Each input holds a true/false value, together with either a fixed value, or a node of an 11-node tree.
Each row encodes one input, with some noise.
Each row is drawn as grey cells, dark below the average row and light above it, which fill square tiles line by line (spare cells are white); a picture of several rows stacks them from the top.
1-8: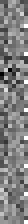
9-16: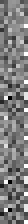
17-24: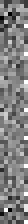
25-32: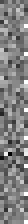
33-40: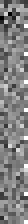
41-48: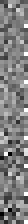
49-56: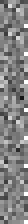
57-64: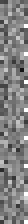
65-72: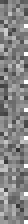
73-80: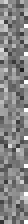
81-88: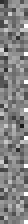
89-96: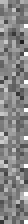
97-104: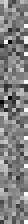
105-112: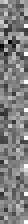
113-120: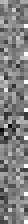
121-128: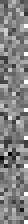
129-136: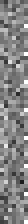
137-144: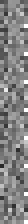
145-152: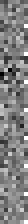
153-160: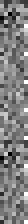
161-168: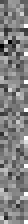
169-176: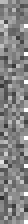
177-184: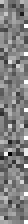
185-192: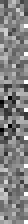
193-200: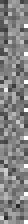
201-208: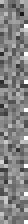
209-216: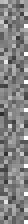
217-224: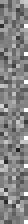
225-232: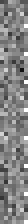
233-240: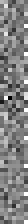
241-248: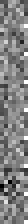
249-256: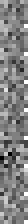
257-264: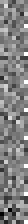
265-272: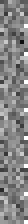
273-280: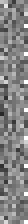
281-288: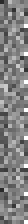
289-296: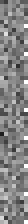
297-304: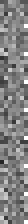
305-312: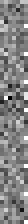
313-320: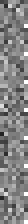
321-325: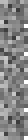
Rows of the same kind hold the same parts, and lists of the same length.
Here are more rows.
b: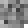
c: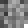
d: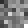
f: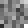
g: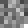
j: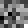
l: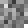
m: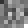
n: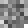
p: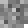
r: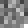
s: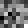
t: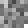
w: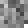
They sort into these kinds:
b, c, d, f, g, l, m, n, p, r, t, w
j, s

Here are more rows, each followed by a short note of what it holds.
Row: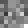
a node of an 11-node tree and a true/false value
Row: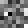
a true/false value
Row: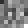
a node of an 11-node tree and a true/false value
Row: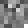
a node of an 11-node tree and a true/false value
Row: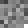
a node of an 11-node tree and a true/false value
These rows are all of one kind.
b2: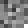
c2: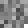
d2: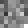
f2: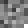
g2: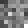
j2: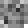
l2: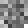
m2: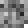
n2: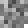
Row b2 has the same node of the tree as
f2 and m2.
